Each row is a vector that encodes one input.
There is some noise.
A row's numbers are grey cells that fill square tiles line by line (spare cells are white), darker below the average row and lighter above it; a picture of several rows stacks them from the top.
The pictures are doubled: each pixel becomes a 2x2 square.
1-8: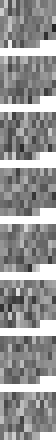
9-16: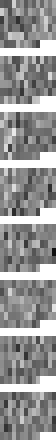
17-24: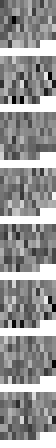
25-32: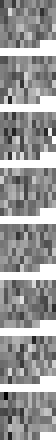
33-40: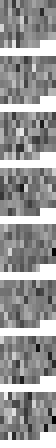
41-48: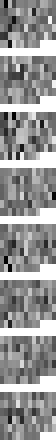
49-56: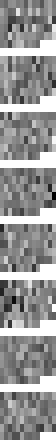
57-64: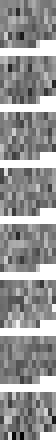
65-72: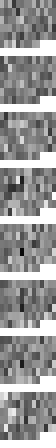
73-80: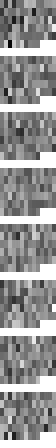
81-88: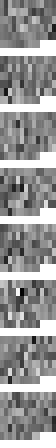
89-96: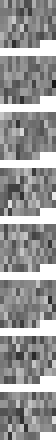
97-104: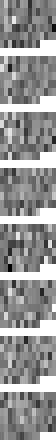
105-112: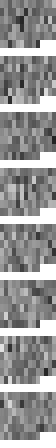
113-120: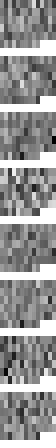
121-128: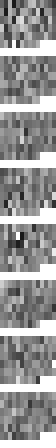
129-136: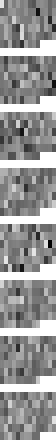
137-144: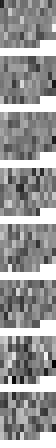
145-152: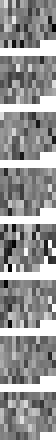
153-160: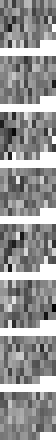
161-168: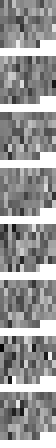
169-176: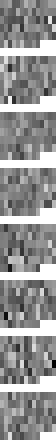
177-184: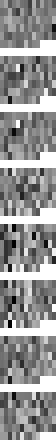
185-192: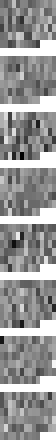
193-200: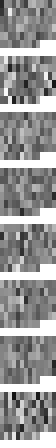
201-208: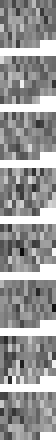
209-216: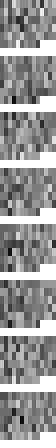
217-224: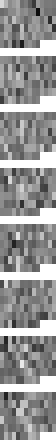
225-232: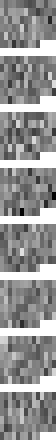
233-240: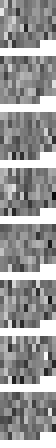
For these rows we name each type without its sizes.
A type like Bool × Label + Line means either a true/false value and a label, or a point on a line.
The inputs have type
Bool × Label × (Label + Line).
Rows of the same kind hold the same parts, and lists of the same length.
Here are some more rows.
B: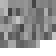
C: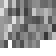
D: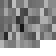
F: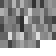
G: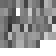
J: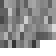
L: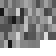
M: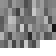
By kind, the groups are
B, C, J, M
D, F, G, L

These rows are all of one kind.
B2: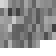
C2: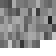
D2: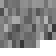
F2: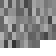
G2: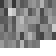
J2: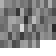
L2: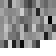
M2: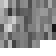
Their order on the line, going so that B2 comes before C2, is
G2, F2, J2, M2, B2, D2, C2, L2.
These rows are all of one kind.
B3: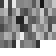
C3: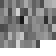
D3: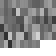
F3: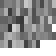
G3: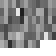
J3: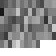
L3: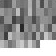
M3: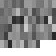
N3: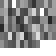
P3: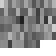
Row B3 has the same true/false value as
F3 and L3.
